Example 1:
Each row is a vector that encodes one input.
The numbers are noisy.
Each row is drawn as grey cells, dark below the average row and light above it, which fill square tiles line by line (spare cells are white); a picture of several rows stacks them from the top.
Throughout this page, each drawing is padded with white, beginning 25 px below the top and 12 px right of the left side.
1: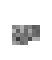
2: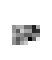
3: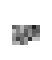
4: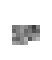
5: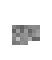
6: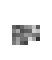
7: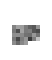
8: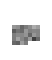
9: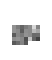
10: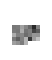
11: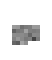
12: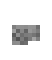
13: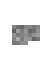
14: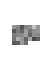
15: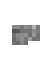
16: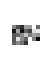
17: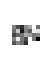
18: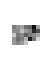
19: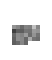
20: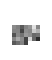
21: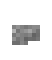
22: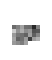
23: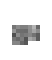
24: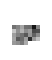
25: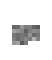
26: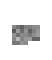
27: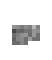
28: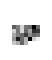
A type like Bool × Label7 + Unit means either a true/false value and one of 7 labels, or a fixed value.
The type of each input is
Bool × Bool × Bool.
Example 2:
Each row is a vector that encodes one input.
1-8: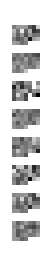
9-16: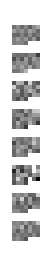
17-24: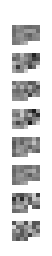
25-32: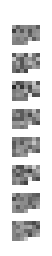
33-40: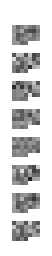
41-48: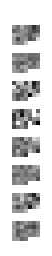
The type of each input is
Bool × Bool × Bool + Unit.
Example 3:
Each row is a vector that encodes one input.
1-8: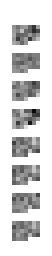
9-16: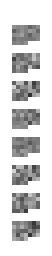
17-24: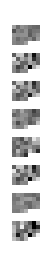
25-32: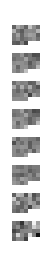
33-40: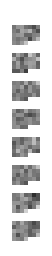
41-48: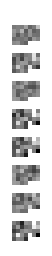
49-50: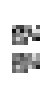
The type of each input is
Bool × Bool × Bool + Unit.
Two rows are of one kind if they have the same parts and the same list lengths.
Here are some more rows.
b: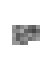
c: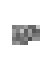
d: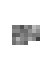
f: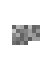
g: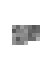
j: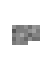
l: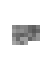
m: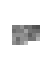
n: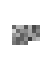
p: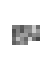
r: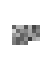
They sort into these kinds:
b, c, d, g, j, l, m, p
f, n, r

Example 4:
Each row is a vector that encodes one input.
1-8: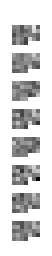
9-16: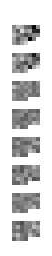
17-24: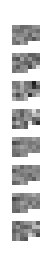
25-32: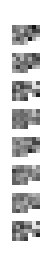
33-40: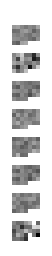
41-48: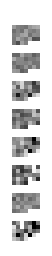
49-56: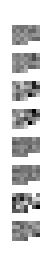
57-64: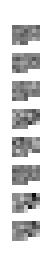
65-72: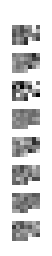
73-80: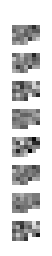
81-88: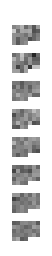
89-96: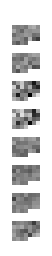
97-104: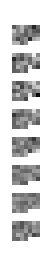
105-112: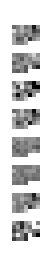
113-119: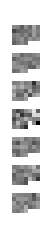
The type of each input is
Bool × Bool × Bool × Bool × Bool.
